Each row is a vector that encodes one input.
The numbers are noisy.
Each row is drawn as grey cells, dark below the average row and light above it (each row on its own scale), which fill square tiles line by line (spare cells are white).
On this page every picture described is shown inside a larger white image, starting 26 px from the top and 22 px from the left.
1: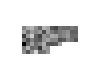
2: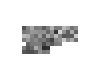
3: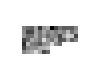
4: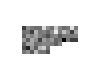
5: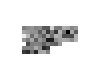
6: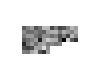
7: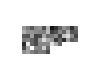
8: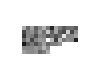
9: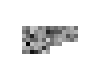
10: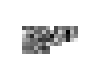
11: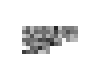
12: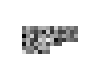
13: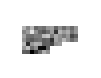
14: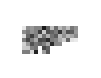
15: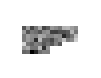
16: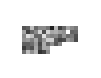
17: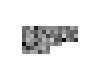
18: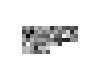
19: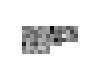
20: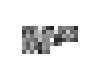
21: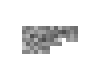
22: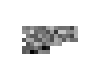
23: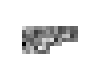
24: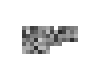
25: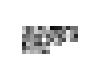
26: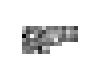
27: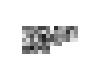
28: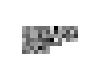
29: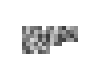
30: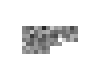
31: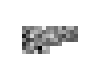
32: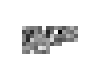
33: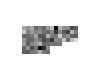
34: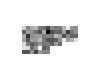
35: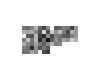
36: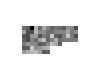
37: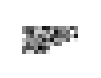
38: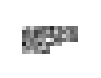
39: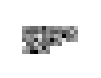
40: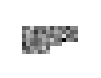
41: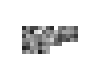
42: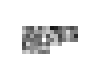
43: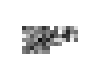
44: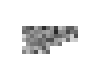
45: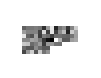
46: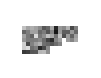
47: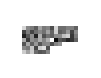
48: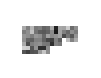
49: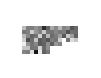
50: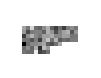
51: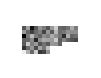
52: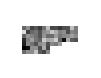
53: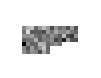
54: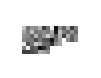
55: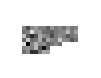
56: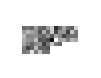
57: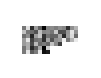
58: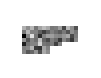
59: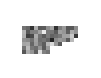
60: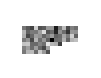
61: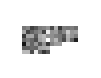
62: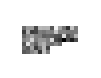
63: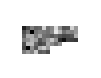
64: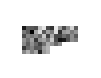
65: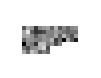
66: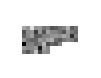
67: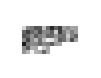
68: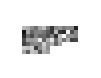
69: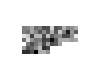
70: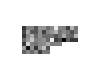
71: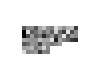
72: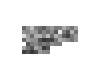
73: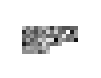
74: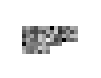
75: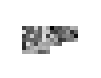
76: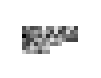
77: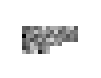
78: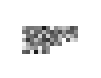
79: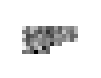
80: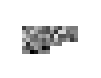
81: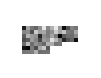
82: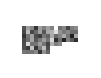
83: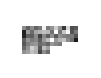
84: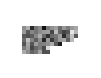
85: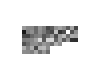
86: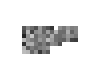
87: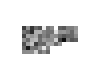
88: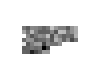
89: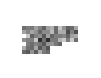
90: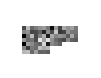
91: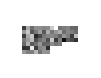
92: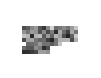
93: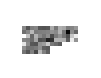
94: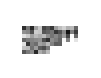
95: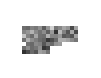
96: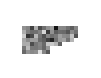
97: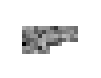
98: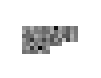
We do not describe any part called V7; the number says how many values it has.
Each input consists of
a value of V7, together with either a point on a 5-point line, or three true/false values.
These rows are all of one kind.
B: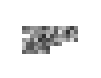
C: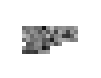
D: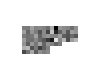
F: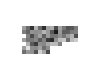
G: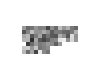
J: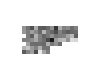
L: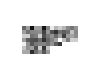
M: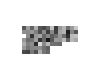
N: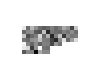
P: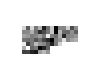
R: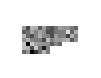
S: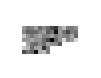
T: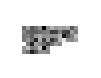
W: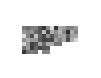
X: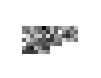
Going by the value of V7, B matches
C, M, W and X.
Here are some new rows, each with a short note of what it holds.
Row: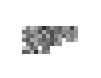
a point on a 5-point line and a value of V7
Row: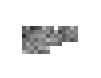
three true/false values and a value of V7
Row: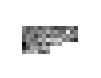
three true/false values and a value of V7
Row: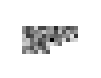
a point on a 5-point line and a value of V7
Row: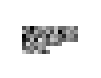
three true/false values and a value of V7
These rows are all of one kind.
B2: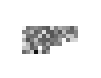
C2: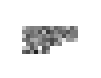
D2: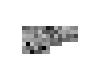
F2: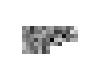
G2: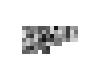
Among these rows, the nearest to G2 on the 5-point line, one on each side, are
B2 and F2.
